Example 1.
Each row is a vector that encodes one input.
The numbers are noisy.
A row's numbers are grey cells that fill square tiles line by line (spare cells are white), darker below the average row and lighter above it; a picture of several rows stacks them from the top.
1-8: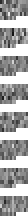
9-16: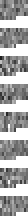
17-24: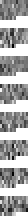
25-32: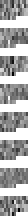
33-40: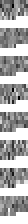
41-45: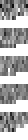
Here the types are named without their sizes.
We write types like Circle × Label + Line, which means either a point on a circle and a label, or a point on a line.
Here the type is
Label + Line.
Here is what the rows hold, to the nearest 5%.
About 30% of them hold a label. The rest hold a point on a line.
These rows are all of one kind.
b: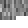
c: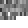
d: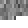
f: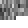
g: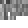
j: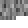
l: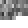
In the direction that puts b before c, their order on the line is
b, j, l, f, d, g, c.
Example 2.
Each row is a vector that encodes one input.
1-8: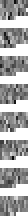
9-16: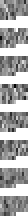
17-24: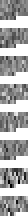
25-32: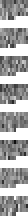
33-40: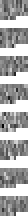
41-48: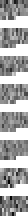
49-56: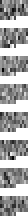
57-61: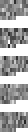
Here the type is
Bool × Bool × Bool + Label7.
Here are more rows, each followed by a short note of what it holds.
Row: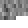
three true/false values
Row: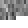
three true/false values
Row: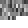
one of 7 labels
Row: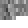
three true/false values
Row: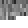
one of 7 labels
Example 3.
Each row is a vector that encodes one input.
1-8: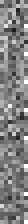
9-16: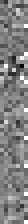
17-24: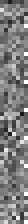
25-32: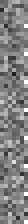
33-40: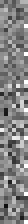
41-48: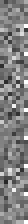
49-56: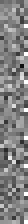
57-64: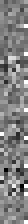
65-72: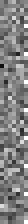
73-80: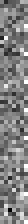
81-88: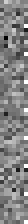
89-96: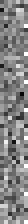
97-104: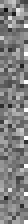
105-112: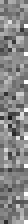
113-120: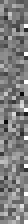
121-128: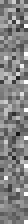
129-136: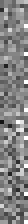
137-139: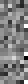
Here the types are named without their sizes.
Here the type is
Bool × Bool × Bool + Tree + Unit.
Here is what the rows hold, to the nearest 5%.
About 5% of them hold a fixed value. About 40% of them hold a node of a tree. The rest hold three true/false values.
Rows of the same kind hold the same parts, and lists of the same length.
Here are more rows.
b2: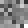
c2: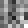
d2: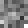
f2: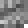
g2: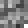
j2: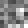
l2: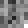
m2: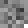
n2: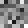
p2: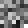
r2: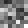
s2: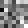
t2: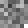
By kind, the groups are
b2, c2, j2, l2, t2
d2, f2, g2, p2
m2, n2, r2, s2

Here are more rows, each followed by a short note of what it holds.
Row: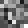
a node of a tree
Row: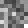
a fixed value
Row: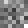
a node of a tree
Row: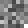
a fixed value
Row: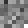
three true/false values
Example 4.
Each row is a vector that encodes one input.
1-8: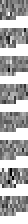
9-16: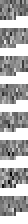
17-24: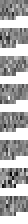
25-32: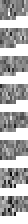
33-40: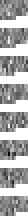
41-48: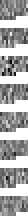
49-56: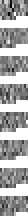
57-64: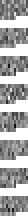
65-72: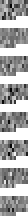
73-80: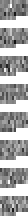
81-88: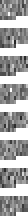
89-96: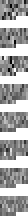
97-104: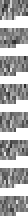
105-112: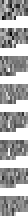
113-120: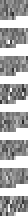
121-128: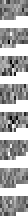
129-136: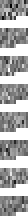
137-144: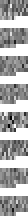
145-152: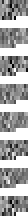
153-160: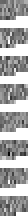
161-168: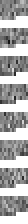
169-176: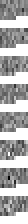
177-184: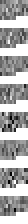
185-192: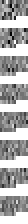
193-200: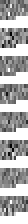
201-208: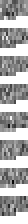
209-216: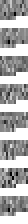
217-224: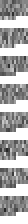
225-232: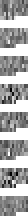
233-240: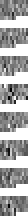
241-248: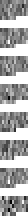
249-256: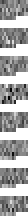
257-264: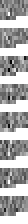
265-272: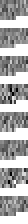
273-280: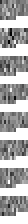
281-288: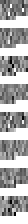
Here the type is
Bool × (Tree10 + Unit).
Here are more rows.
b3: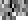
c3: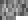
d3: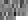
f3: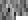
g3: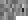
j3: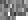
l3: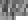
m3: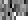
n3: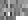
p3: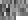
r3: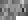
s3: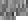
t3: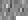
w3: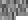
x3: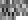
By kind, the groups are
b3, m3
c3, d3, f3, g3, j3, l3, n3, p3, r3, s3, t3, w3, x3

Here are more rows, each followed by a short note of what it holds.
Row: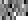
a true/false value
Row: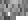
a node of a 10-node tree and a true/false value
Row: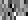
a true/false value
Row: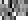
a true/false value
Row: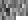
a node of a 10-node tree and a true/false value
